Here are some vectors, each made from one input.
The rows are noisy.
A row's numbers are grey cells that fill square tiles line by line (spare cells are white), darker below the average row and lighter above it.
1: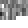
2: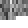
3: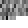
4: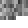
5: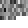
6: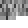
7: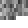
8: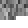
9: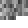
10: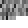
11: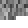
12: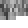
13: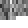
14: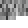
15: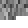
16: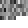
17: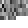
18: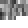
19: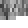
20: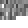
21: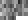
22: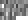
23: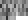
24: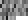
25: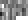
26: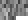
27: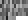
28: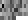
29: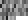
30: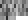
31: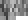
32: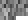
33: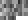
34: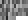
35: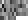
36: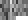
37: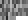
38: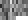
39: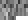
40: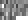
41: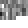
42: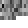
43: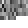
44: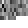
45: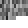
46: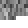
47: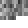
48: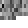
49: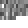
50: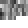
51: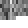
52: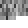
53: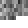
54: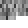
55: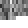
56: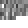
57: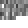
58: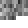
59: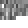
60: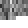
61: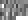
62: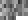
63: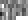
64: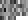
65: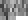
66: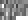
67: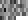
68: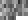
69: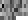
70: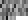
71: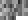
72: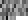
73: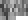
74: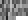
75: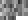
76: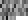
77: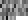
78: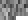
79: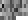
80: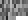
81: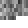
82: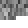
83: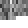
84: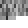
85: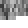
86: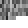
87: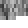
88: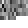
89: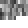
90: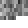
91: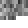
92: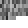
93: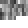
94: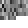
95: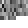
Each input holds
either a point on a 5-point circle, or a point on an 8-point circle.
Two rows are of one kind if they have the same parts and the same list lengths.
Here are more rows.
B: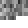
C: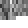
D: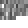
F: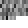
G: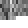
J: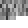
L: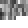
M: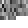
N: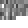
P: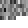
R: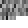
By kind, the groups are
B, D, L, M, N, P
C, F, G, J, R

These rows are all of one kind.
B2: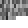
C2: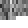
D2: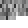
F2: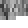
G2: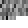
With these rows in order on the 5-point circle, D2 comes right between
F2 and G2.
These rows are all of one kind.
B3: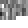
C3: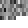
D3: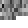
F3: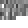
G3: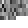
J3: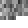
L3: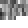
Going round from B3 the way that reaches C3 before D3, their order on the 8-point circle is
B3, L3, C3, G3, D3, J3, F3.
